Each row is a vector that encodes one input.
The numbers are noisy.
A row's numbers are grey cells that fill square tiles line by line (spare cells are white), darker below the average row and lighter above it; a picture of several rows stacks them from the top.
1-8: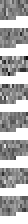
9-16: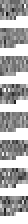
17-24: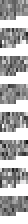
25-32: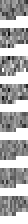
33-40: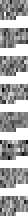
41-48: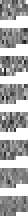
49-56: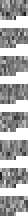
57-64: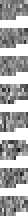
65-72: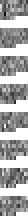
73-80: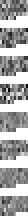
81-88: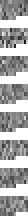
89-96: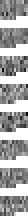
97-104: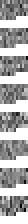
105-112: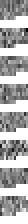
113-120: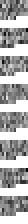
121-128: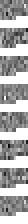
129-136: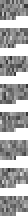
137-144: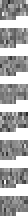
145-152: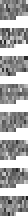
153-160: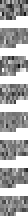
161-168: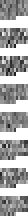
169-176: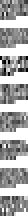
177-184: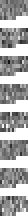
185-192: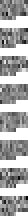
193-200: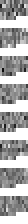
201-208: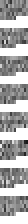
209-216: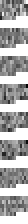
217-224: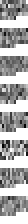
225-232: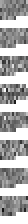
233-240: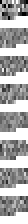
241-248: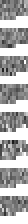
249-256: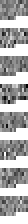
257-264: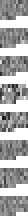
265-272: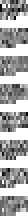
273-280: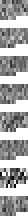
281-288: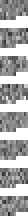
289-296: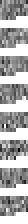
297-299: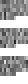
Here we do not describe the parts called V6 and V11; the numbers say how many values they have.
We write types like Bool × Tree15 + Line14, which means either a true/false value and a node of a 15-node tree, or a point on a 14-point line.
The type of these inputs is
Label12 × Label12 + V6 × V11.
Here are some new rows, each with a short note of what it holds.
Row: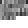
two labels (each one of 12)
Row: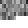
a value of V6 and a value of V11
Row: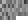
a value of V6 and a value of V11
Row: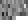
a value of V6 and a value of V11
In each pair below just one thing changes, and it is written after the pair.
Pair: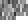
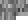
the value of V11
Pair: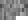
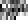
the value of V6
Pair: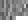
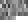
the value of V6
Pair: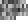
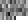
the value of V11
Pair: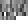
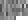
the value of V11
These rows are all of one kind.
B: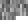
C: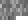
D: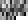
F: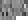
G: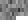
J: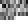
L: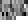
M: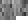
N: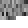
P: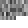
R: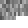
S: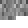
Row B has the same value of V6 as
C, J, N and S.
